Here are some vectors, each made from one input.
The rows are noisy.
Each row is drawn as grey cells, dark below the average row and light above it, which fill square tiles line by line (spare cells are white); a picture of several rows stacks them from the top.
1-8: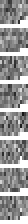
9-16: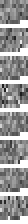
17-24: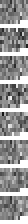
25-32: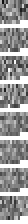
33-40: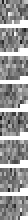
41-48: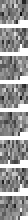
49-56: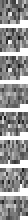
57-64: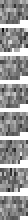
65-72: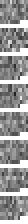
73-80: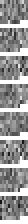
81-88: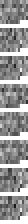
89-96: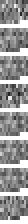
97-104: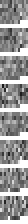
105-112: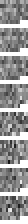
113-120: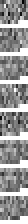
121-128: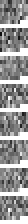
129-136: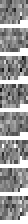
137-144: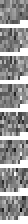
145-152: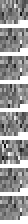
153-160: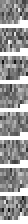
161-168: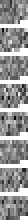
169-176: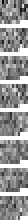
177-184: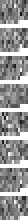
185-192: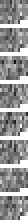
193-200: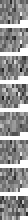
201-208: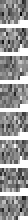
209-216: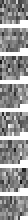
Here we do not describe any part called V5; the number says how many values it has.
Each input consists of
either a point on an 11-point circle, or one of 10 labels, or a point on a 6-point line, or a point on an 8-point line and a value of V5.
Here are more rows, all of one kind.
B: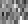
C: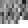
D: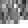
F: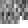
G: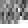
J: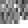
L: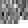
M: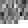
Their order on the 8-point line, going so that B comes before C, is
B, L, F, J, G, M, D, C.
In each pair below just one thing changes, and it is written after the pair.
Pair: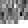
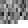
the place on the 8-point line
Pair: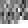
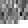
the value of V5
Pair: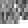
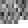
the value of V5
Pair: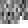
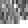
the value of V5
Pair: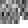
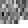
the value of V5
